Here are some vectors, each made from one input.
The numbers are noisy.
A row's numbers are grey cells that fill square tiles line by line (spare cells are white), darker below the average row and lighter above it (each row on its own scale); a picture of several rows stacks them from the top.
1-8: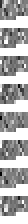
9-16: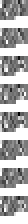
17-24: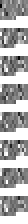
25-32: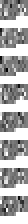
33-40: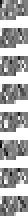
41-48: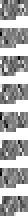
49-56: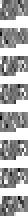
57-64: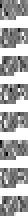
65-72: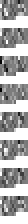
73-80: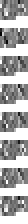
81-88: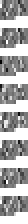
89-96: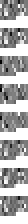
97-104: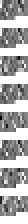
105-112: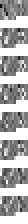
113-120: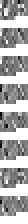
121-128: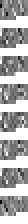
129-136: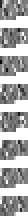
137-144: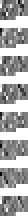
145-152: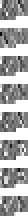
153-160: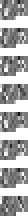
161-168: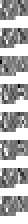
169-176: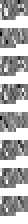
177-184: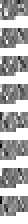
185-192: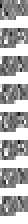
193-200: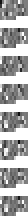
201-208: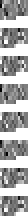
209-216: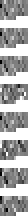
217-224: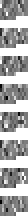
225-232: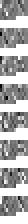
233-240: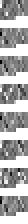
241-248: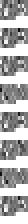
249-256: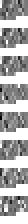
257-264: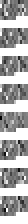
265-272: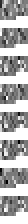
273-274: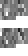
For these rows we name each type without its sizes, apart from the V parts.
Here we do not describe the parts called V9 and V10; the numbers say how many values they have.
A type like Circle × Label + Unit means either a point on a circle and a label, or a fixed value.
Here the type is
Bool × (Tree + Unit) × V9 + V10.
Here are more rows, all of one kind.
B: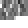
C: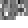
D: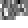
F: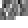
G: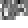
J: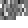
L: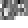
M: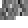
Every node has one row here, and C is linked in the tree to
J.
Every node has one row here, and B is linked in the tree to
L.
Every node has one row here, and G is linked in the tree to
D.
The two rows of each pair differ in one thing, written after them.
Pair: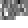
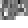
the value of V9
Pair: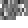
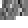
the true/false value
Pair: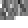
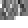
the node of the tree
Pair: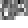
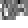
the value of V9
